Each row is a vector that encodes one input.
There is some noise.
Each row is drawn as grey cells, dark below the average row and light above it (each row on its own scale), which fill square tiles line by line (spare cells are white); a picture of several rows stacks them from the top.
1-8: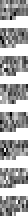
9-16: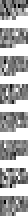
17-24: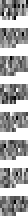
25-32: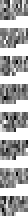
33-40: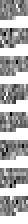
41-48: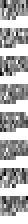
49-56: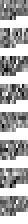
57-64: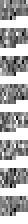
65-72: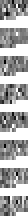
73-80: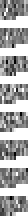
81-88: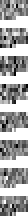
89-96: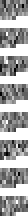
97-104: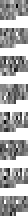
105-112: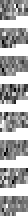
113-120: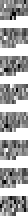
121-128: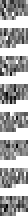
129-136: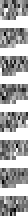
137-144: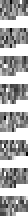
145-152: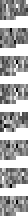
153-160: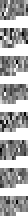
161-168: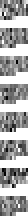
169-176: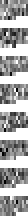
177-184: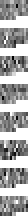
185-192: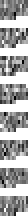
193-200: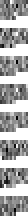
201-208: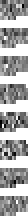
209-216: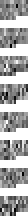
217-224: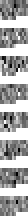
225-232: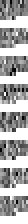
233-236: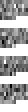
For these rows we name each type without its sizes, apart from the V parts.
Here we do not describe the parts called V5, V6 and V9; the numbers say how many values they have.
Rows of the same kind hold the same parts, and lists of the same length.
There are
2 kinds of row.
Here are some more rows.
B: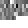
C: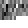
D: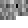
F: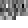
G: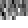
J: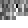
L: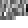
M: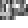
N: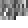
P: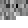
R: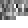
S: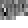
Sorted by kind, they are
B, D, J, P, R
C, F, G, L, M, N, S

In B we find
a value of V5.
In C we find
a node of each of three trees, a value of V6 and a value of V9.
